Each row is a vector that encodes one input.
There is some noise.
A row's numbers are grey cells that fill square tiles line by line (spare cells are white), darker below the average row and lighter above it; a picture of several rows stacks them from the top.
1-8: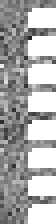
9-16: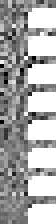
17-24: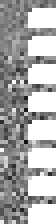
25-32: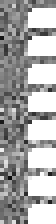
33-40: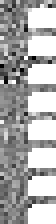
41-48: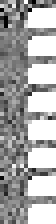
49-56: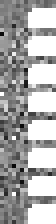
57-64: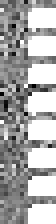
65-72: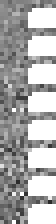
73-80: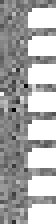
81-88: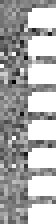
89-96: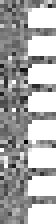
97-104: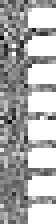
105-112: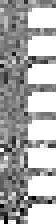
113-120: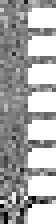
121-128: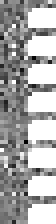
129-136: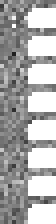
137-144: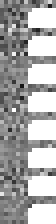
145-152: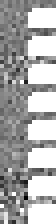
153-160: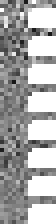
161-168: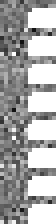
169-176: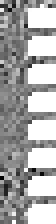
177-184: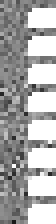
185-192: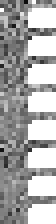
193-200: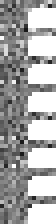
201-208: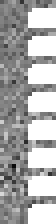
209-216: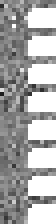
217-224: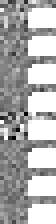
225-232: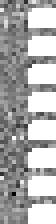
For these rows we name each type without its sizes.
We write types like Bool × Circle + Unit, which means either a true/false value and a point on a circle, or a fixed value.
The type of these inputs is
Bool × Bool × Bool + List(Line).
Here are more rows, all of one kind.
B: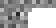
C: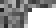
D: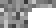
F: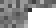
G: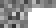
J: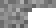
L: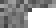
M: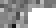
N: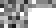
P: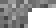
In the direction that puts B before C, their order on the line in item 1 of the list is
G, B, N, P, J, D, L, C, F, M.
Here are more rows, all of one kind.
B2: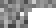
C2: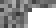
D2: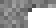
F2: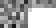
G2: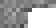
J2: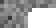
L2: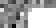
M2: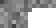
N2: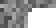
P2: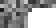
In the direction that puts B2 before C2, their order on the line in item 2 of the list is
B2, G2, P2, C2, D2, M2, J2, L2, N2, F2.
